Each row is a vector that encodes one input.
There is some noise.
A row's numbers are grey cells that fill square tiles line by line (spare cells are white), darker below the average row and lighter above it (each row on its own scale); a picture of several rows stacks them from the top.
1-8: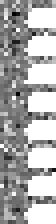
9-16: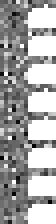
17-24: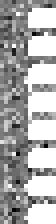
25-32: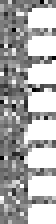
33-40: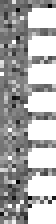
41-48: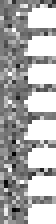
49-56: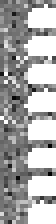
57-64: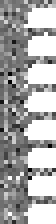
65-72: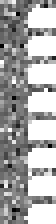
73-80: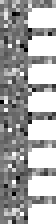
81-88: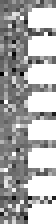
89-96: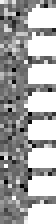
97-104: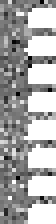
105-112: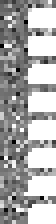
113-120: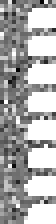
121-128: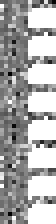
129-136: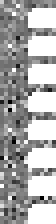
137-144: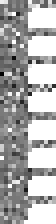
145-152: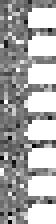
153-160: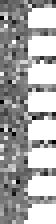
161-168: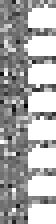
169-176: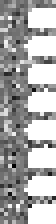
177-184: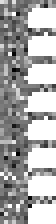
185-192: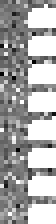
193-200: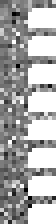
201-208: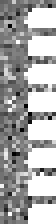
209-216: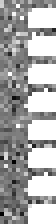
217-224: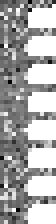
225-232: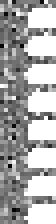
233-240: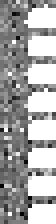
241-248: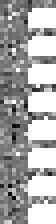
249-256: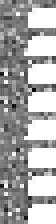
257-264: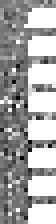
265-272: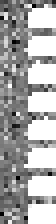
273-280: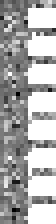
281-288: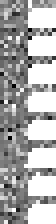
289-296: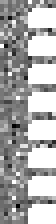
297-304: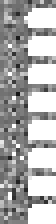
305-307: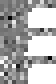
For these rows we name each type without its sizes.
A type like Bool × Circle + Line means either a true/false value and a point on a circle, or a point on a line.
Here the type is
Label × (Label + Line).
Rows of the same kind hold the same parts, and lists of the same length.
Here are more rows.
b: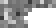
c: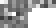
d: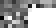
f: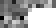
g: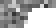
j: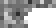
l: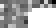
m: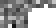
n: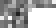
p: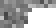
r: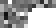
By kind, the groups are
b, c, d, f, j, m, n
g, l, p, r

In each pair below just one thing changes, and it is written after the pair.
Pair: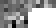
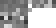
the place on the line
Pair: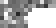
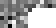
the label
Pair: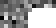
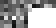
the place on the line
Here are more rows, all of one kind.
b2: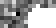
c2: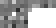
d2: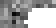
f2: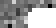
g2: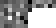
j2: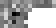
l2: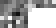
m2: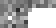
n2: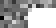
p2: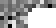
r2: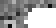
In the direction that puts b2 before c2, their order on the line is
p2, j2, b2, r2, d2, f2, g2, n2, l2, c2, m2.
